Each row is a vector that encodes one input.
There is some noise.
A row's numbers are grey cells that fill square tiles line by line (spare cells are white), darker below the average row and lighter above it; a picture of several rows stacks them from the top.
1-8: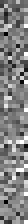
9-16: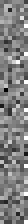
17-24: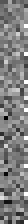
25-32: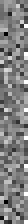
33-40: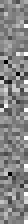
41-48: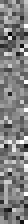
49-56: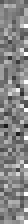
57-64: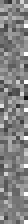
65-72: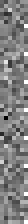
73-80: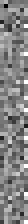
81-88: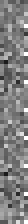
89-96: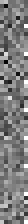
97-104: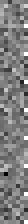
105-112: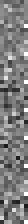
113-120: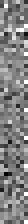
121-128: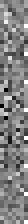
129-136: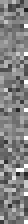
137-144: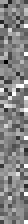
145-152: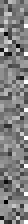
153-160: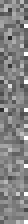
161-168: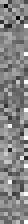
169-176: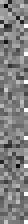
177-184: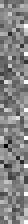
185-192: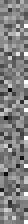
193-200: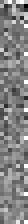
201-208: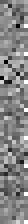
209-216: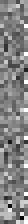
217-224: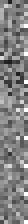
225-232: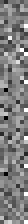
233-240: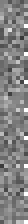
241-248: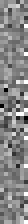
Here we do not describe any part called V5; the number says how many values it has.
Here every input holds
a list of up to three items, each a true/false value and a value of V5.
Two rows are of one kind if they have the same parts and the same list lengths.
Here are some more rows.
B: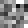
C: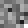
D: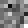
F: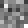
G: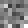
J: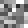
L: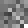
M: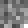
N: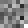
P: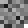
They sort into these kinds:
B, J
C, D, F, G, M
L, N
P

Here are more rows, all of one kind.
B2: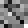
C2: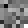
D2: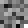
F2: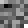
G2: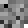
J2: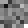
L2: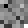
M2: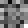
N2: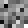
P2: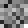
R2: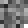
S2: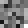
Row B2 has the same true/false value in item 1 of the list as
D2, F2 and S2.
